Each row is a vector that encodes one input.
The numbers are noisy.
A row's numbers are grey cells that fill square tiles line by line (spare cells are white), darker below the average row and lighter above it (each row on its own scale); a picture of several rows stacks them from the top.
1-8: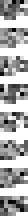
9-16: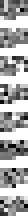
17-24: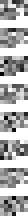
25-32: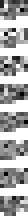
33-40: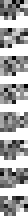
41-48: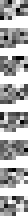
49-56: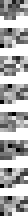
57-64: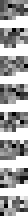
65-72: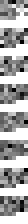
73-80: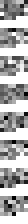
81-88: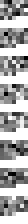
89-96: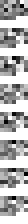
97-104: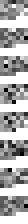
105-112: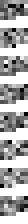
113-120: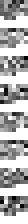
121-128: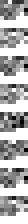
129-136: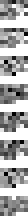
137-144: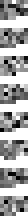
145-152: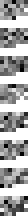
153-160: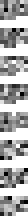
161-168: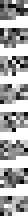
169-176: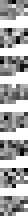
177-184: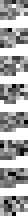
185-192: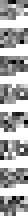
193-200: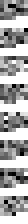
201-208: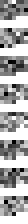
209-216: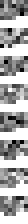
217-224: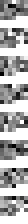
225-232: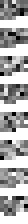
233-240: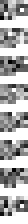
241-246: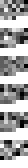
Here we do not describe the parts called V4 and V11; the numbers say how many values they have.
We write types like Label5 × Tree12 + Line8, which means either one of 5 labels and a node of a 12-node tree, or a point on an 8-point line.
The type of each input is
Circle9 × (Line6 × V11 + V4).
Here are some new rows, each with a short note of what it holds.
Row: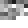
a point on a 9-point circle and a value of V4
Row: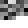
a point on a 9-point circle, a point on a 6-point line and a value of V11
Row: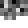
a point on a 9-point circle and a value of V4
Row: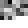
a point on a 9-point circle, a point on a 6-point line and a value of V11
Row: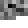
a point on a 9-point circle, a point on a 6-point line and a value of V11
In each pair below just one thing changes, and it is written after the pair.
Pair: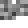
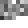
the place on the 6-point line
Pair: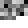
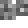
the place on the 9-point circle
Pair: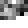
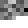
the place on the 9-point circle
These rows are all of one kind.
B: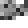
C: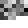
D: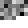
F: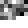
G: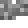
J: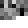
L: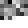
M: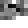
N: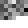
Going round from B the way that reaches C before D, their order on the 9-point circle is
B, L, G, C, N, M, J, F, D.
